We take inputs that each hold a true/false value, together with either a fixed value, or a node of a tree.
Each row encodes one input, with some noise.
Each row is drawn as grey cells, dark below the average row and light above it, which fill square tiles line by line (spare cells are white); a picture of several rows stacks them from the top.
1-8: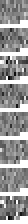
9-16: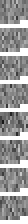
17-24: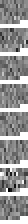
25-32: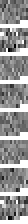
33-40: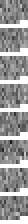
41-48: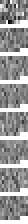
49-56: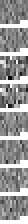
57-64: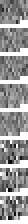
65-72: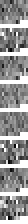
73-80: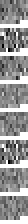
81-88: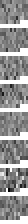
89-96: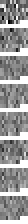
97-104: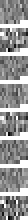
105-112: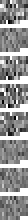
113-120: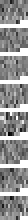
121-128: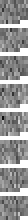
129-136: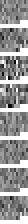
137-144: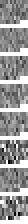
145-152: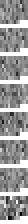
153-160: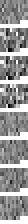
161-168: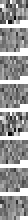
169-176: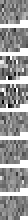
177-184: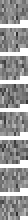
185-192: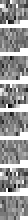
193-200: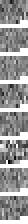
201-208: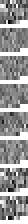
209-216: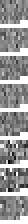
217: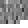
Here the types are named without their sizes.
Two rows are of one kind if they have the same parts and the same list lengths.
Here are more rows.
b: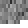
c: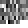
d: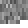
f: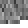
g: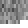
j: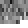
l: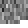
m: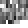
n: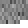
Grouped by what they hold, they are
b, d, f, g, l, m, n
c, j

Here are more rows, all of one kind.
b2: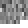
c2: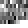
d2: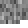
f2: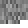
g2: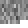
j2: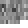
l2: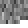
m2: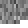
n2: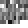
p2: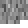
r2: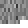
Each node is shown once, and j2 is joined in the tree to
g2.
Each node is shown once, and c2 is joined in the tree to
p2.
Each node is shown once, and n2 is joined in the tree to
f2 and r2.
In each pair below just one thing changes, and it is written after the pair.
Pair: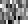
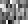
the node of the tree
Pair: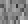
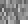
the node of the tree
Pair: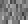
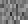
the node of the tree
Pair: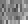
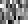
the true/false value
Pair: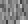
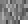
the node of the tree
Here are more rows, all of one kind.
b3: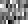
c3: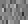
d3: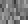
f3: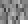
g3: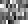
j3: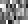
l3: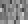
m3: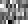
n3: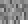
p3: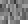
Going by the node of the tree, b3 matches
f3, g3, m3 and n3.
